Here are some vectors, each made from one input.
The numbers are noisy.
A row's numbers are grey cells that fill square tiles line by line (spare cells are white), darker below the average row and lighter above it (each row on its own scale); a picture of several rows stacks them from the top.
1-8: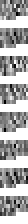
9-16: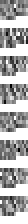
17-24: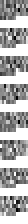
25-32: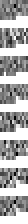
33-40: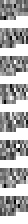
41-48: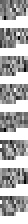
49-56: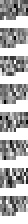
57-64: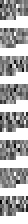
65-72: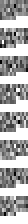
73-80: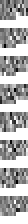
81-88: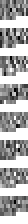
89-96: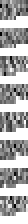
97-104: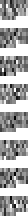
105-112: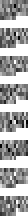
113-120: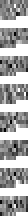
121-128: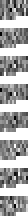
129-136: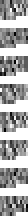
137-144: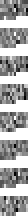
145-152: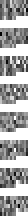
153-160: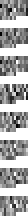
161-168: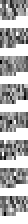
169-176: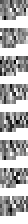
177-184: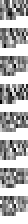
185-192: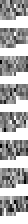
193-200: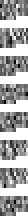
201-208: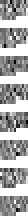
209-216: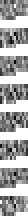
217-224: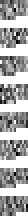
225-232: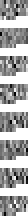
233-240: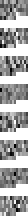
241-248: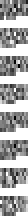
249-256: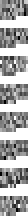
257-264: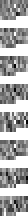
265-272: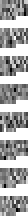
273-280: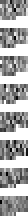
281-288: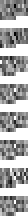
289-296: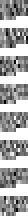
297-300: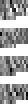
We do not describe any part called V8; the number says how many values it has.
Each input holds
a list of up to two items, each a true/false value and a value of V8.
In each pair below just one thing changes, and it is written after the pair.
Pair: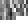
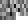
the true/false value in item 1 of the list
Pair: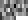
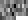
the true/false value in item 2 of the list
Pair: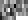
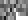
the value of V8 in item 1 of the list
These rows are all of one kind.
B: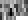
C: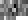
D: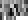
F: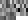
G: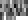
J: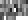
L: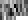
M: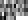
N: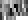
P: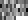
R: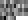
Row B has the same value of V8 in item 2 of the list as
D and M.
